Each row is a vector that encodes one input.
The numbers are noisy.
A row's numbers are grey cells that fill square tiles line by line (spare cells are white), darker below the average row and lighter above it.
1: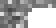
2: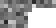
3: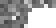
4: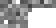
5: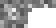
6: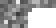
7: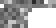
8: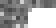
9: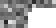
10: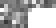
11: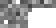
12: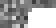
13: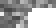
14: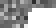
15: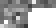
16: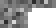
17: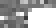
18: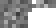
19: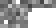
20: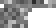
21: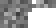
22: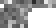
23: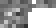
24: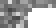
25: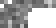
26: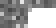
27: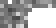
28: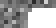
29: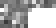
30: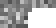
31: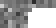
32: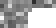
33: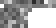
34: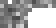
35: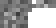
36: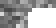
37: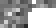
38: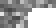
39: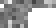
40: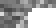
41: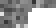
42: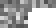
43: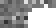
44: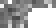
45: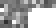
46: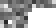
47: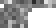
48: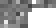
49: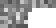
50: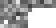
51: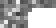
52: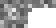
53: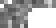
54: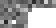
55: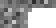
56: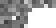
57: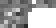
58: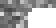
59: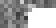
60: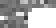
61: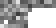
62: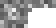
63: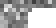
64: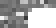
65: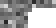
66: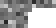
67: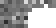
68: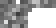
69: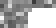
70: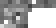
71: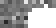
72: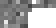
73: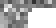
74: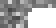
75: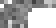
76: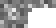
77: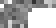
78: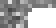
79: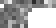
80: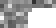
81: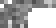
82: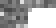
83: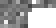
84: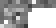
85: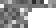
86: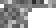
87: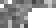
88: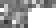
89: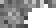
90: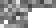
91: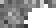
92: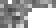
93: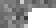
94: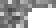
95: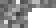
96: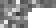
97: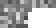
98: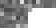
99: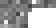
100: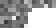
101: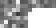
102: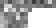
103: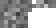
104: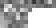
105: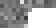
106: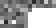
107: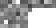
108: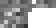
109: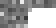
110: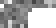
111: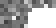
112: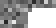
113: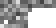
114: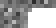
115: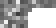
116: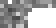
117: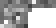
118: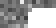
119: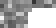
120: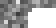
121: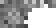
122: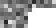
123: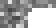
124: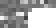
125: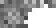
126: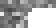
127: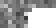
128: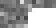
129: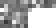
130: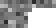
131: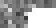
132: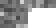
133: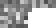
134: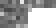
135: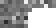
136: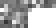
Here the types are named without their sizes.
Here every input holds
either four true/false values, or a list of points on a line.
